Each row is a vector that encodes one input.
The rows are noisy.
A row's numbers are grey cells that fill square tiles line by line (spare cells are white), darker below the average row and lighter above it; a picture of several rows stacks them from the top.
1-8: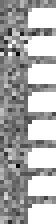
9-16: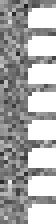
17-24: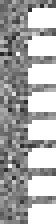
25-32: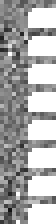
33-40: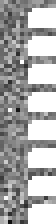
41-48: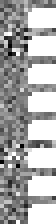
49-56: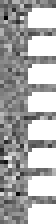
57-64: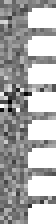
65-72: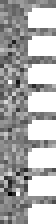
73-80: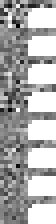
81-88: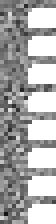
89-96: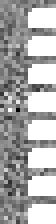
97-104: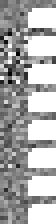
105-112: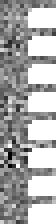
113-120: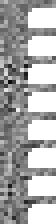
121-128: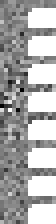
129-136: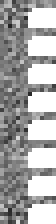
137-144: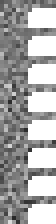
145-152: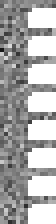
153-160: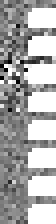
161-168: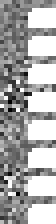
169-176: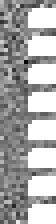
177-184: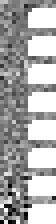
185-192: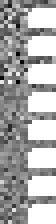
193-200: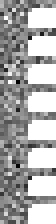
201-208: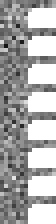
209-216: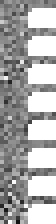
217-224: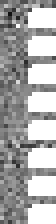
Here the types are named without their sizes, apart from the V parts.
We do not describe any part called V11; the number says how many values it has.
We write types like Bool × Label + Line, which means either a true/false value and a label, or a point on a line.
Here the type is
Label × (Line + V11) + Tree.
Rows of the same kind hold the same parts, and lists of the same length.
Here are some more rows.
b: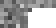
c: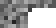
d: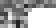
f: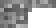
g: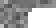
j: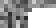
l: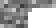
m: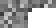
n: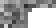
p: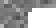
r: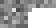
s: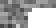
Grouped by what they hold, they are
b, r, s
c, d, f, m, n
g, j, l, p

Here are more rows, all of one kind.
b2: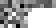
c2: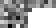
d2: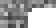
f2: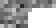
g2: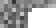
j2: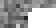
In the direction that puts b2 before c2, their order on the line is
j2, g2, b2, f2, d2, c2.
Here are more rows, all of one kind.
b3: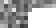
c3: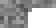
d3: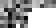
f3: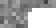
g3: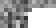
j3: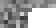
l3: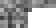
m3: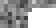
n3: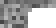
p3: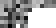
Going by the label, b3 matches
g3 and m3.
